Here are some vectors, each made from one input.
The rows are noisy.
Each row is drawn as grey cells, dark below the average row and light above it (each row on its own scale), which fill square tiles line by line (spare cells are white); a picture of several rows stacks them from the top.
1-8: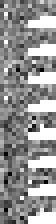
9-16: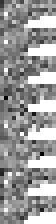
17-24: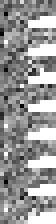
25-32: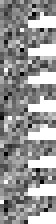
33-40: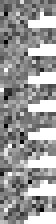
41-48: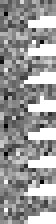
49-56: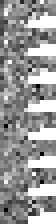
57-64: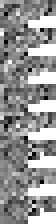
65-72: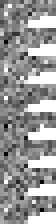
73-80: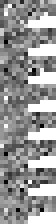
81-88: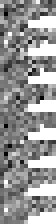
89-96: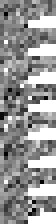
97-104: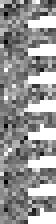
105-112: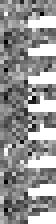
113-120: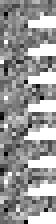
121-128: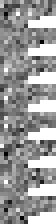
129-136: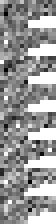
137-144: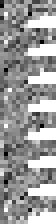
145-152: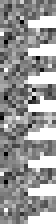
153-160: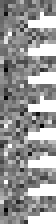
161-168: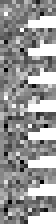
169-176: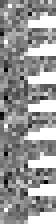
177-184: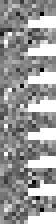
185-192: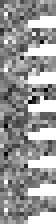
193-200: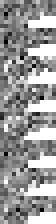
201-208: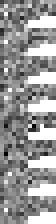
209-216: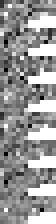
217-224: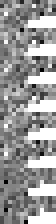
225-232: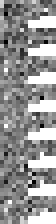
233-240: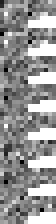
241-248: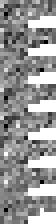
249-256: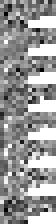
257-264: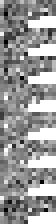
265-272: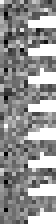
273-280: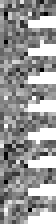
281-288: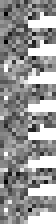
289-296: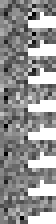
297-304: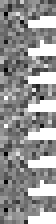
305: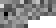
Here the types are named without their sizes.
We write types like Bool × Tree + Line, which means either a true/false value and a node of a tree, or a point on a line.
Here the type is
Bool × (Circle + Unit).
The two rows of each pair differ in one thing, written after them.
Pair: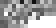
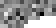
the place on the circle
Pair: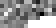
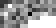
the place on the circle
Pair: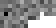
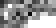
the true/false value
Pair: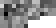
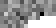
the true/false value
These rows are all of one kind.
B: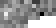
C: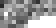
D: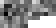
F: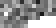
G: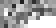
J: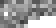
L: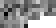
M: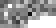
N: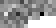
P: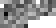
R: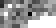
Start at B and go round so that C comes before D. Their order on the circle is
B, J, C, R, M, L, G, P, N, D, F.
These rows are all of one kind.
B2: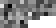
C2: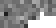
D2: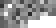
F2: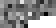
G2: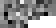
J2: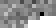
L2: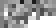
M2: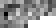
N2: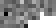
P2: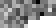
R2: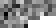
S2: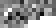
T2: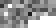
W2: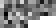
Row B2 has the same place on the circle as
F2, G2 and W2.
